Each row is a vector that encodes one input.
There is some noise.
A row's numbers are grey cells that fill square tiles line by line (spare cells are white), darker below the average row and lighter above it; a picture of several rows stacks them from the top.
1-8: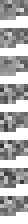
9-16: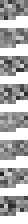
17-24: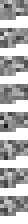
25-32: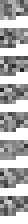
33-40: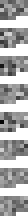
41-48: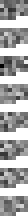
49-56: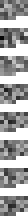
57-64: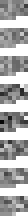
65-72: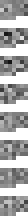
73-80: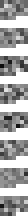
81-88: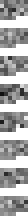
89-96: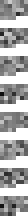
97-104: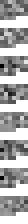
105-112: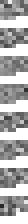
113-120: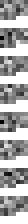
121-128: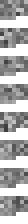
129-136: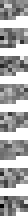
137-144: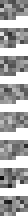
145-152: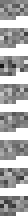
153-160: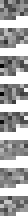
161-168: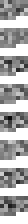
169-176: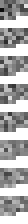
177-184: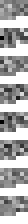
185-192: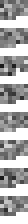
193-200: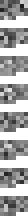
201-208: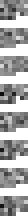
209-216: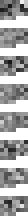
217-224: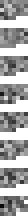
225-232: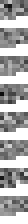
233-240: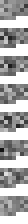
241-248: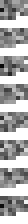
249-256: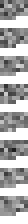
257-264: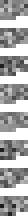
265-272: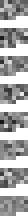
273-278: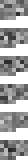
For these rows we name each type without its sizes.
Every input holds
a point on a line.
